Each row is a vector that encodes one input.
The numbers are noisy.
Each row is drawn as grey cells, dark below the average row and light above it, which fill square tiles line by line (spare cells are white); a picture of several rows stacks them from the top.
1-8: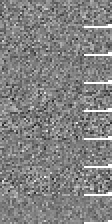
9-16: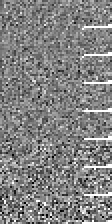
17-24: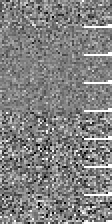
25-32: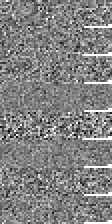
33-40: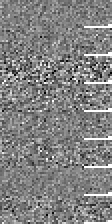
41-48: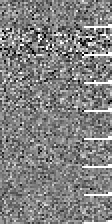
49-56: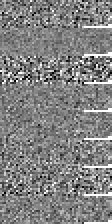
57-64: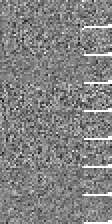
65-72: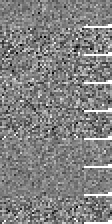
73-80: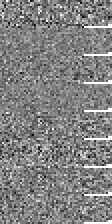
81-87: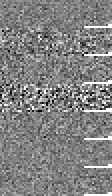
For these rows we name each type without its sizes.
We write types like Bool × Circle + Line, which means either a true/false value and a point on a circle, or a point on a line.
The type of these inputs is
(Bool × Bool × Bool × Bool + Unit) × Line.
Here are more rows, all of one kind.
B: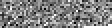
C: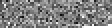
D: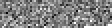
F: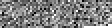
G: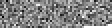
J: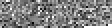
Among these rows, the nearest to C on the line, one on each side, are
B and D.
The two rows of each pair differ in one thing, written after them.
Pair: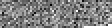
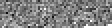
one of the four true/false values
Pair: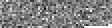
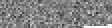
the place on the line
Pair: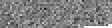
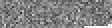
one of the four true/false values
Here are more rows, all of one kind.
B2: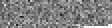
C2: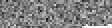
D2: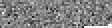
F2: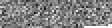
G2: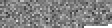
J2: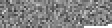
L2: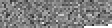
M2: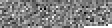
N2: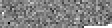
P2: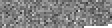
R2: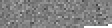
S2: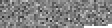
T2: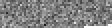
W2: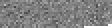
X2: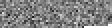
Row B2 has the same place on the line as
M2, P2, R2 and W2.
